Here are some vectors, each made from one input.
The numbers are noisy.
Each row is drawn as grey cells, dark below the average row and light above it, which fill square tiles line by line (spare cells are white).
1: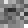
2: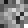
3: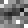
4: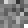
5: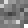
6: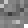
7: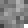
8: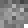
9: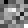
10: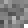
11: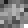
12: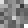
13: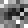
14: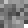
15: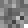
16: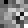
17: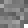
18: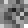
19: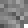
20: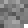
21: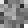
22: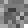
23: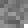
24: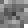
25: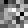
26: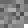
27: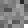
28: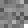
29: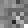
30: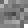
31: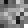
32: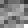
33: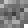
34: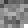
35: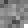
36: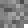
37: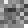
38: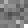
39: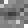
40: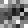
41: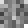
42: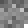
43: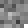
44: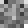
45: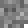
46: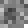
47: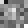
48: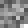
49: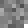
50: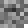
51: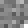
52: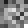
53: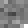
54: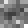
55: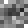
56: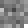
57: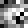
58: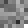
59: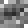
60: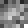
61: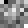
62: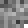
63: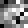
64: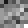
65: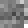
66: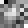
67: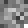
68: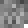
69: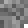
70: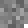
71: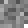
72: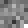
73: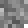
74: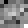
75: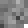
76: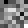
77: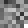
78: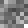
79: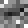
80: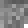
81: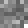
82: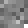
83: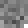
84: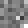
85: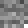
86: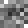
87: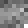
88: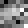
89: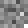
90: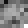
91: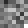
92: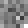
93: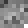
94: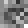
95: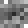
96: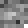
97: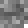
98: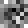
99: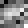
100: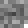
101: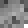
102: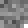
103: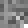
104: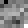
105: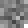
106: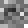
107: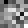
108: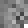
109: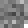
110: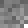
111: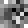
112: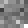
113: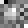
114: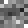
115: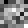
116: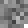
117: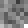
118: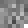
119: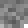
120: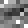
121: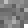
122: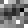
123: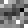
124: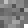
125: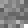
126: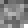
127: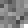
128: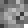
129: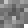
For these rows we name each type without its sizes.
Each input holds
a list of points on a line.
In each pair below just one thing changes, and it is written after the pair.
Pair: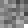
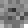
the place on the line in item 1 of the list
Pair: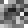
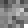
the place on the line in item 2 of the list
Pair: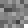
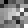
the place on the line in item 1 of the list
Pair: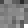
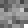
the place on the line in item 1 of the list
